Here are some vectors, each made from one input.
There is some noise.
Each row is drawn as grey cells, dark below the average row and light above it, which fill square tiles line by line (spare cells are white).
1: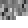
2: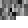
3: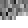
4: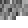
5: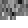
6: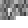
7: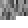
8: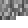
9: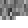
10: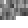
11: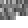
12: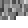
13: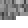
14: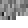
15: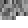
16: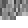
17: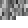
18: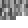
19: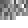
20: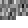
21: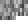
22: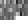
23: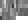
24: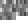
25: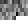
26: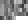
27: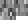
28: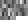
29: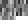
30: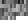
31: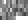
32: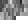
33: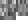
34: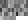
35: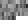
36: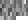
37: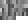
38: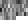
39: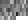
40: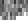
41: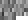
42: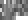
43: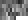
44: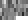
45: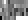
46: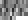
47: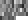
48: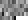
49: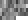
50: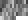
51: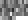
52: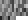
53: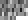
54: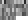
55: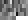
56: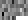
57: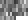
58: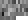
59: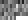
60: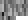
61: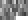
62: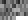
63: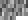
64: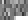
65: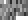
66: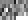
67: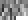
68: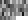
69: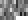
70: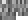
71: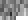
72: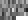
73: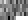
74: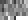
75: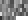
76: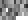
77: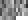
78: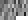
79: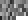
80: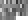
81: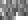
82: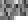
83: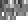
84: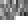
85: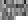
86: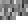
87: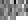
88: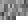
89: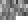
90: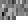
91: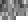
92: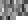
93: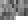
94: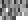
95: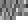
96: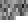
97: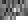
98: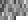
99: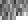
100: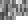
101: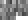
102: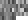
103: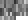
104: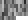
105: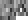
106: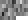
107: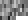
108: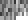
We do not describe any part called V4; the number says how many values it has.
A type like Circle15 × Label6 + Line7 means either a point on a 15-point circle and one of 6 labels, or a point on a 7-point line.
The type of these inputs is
Line6 × Line7 × (Tree7 + V4).
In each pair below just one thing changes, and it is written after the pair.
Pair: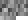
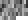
the place on the 7-point line
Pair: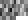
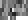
the node of the tree
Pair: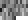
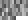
the node of the tree
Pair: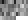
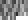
the node of the tree
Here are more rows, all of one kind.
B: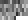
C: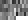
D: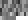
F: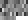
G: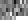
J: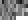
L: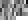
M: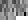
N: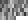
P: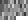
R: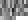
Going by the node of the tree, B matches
D and N.
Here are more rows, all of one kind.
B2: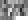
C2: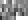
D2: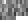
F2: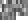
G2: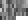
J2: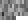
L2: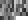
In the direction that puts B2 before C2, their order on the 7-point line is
B2, F2, C2, J2, D2, L2, G2.
